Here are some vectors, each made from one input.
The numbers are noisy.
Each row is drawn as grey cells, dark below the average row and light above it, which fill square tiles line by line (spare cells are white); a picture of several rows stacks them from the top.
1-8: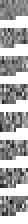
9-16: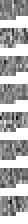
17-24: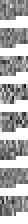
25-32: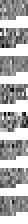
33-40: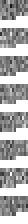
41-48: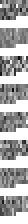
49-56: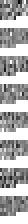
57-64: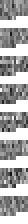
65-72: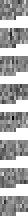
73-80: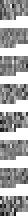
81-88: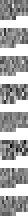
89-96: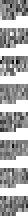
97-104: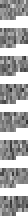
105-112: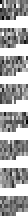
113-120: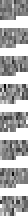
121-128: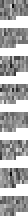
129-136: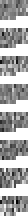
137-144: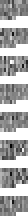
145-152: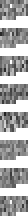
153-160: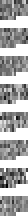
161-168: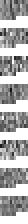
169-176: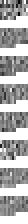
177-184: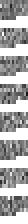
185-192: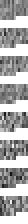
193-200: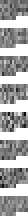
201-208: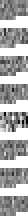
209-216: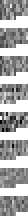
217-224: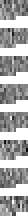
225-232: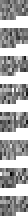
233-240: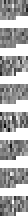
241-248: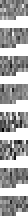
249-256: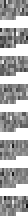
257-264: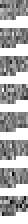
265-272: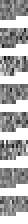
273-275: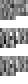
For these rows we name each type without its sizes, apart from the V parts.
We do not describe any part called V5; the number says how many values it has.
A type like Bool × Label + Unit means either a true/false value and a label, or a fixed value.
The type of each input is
Bool × Circle × (List(V5) + Tree).
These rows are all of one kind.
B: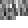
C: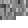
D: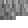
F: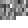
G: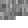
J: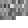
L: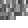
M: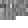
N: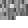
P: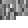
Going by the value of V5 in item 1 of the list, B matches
C, D, F and M.
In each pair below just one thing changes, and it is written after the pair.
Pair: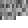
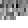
the true/false value
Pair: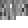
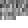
the value of V5 in item 1 of the list
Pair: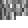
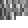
the place on the circle
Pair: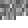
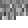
the true/false value
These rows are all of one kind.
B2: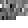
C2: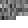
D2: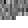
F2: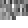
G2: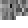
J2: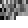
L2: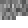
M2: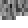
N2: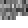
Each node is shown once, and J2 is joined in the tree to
C2.
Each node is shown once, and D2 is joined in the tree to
M2.
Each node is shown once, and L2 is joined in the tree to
F2 and N2.
